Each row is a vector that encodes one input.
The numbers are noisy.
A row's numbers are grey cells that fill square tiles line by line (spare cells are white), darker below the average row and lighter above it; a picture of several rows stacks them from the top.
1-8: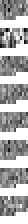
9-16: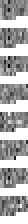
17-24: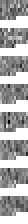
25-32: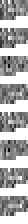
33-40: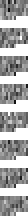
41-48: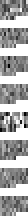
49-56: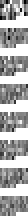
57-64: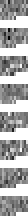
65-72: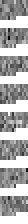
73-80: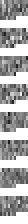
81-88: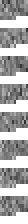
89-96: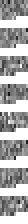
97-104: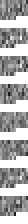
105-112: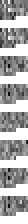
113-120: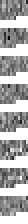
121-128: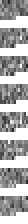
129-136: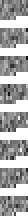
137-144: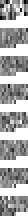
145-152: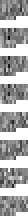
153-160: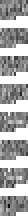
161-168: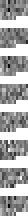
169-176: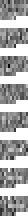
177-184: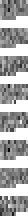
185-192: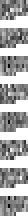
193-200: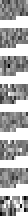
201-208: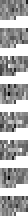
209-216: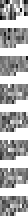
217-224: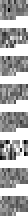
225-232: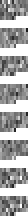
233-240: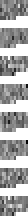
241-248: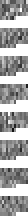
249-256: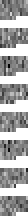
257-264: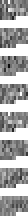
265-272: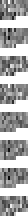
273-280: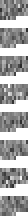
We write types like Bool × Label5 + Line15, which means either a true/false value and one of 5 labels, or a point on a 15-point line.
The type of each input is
List2(Line4).
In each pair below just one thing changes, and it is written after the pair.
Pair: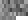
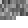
the place on the 4-point line in item 2 of the list
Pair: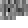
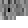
the place on the 4-point line in item 2 of the list
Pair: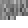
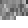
the place on the 4-point line in item 2 of the list
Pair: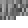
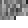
the place on the 4-point line in item 2 of the list
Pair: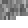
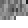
the place on the 4-point line in item 2 of the list
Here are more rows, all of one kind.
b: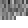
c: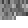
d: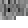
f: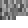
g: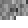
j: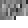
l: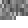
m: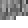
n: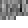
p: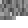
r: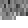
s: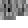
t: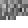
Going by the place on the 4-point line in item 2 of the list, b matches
g and j.
